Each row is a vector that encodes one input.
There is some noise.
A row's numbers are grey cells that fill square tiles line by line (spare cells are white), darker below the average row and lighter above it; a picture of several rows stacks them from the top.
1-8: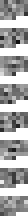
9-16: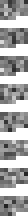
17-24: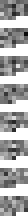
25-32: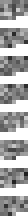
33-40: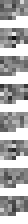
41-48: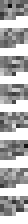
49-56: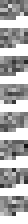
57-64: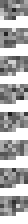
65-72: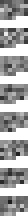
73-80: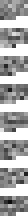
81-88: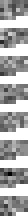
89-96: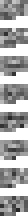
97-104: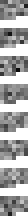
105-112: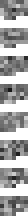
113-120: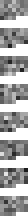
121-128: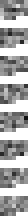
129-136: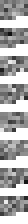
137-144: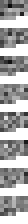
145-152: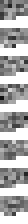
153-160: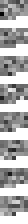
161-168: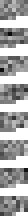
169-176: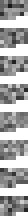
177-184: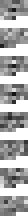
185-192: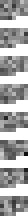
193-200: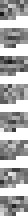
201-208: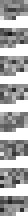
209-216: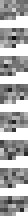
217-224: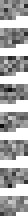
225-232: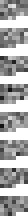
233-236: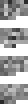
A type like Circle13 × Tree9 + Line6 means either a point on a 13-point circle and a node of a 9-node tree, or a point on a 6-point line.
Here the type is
Label5 × Label10.
